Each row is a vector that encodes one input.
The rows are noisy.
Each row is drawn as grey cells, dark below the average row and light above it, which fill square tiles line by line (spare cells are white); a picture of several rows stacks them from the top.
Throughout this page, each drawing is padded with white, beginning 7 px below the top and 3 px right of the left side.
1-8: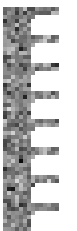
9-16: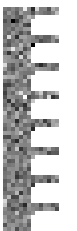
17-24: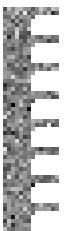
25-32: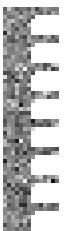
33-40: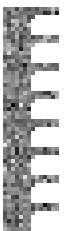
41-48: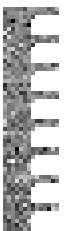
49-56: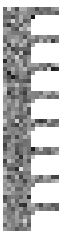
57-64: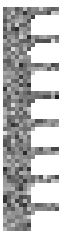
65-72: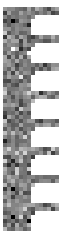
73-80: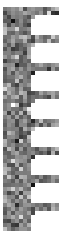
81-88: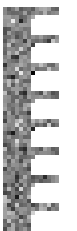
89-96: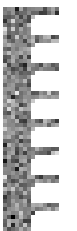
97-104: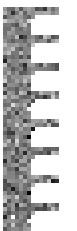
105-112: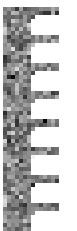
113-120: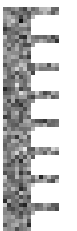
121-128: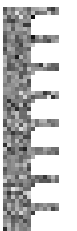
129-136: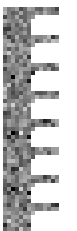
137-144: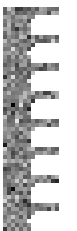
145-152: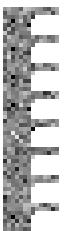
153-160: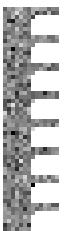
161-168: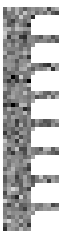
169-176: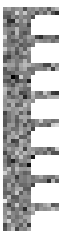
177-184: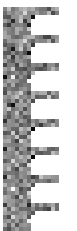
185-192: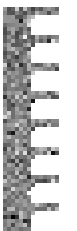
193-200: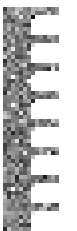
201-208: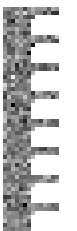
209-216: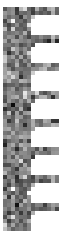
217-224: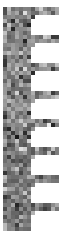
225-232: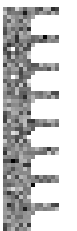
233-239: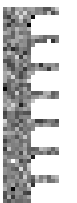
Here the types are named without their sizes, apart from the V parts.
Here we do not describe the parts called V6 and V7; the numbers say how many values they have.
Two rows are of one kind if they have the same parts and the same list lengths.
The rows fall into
2 kinds.
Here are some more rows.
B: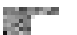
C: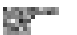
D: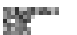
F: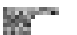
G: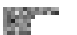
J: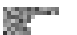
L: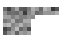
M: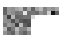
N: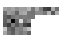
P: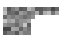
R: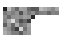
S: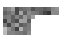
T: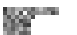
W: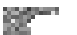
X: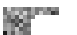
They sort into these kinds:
B, L, P
C, D, F, G, J, M, N, R, S, T, W, X

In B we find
a value of V6 and a value of V7.
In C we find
a point on a circle, a true/false value and a value of V7.
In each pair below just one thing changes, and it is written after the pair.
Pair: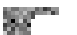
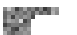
the true/false value
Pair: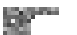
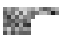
the true/false value
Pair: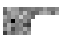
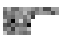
the value of V7
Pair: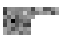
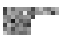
the place on the circle
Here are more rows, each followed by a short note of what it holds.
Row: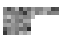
a value of V6 and a value of V7
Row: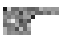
a point on a circle, a true/false value and a value of V7
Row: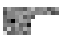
a point on a circle, a true/false value and a value of V7
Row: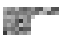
a value of V6 and a value of V7
